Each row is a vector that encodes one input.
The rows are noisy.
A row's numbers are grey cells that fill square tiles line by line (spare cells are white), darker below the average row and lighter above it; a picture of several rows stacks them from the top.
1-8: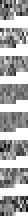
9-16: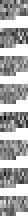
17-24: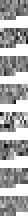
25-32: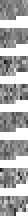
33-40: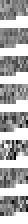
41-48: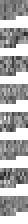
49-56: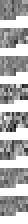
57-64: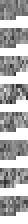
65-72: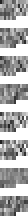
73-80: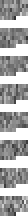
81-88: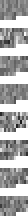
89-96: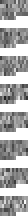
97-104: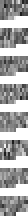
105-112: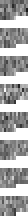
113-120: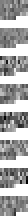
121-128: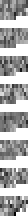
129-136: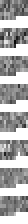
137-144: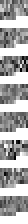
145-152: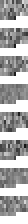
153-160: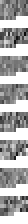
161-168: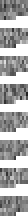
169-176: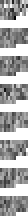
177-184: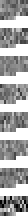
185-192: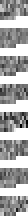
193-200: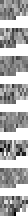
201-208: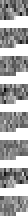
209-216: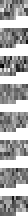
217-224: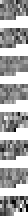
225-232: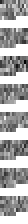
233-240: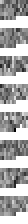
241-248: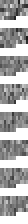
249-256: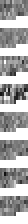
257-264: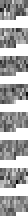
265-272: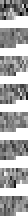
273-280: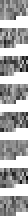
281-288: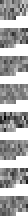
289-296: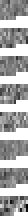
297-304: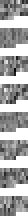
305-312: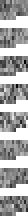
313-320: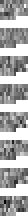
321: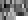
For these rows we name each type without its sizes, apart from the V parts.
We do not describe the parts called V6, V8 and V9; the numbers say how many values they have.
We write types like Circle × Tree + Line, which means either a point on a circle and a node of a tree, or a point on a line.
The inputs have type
((Bool × Line + V8) × V9 + V6) × Line.
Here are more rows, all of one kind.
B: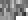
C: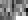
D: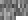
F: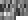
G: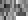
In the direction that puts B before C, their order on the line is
B, D, F, C, G.
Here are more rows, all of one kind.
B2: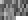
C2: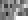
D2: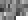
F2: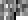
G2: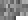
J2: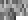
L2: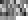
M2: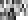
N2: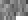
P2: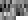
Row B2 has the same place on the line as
L2 and N2.
